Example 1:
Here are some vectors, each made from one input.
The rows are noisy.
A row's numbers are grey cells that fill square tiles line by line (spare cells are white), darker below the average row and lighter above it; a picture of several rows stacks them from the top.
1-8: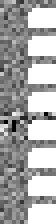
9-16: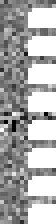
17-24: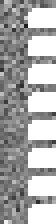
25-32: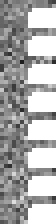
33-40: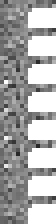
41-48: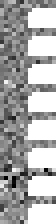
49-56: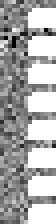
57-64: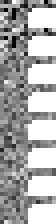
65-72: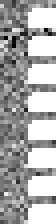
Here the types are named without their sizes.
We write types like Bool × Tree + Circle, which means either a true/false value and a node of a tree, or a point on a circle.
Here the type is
Tree + Unit.
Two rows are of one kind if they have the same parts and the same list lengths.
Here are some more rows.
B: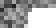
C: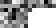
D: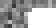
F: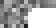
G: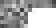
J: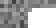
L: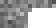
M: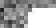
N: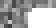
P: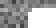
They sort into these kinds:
B, D, F, G, J, L, M, N, P
C

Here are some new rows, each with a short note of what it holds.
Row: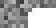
a node of a tree
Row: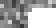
a node of a tree
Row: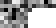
a fixed value
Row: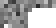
a node of a tree
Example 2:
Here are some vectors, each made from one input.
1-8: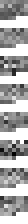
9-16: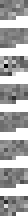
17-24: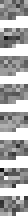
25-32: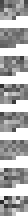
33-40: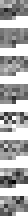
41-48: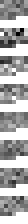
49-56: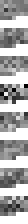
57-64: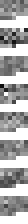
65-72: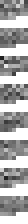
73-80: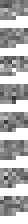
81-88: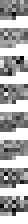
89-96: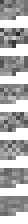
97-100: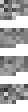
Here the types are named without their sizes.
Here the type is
Line.
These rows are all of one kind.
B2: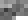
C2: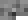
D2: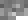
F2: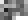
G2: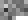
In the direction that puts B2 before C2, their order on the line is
F2, D2, B2, G2, C2.
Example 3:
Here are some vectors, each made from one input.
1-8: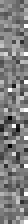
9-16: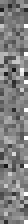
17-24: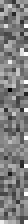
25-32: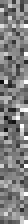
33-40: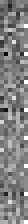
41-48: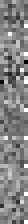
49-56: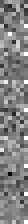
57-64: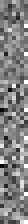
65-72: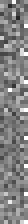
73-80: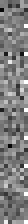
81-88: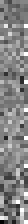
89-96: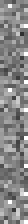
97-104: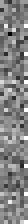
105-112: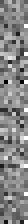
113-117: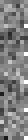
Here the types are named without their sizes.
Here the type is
Bool × Bool × Bool × Bool + Unit.
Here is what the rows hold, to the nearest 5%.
About 5% of them hold a fixed value. The rest hold four true/false values.
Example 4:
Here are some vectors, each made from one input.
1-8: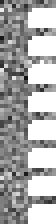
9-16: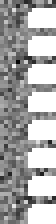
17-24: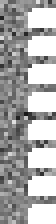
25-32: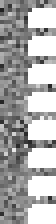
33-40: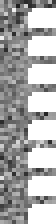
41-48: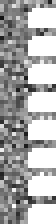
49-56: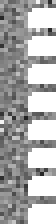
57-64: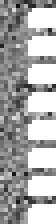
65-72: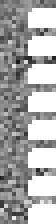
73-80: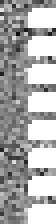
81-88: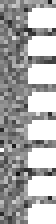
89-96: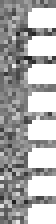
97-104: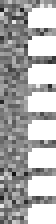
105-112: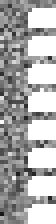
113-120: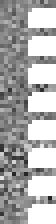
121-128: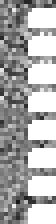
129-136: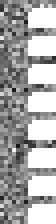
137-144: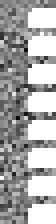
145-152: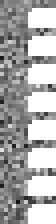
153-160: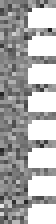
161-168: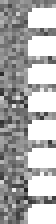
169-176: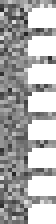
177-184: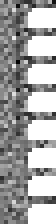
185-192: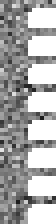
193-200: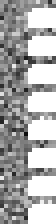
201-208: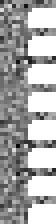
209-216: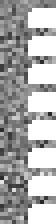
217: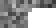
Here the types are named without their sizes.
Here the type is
Tree.
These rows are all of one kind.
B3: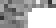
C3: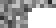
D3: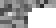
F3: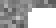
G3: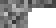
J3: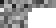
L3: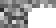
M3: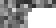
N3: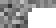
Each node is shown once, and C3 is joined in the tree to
B3.
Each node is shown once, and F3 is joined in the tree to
B3, G3, J3 and N3.
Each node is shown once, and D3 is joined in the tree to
N3.
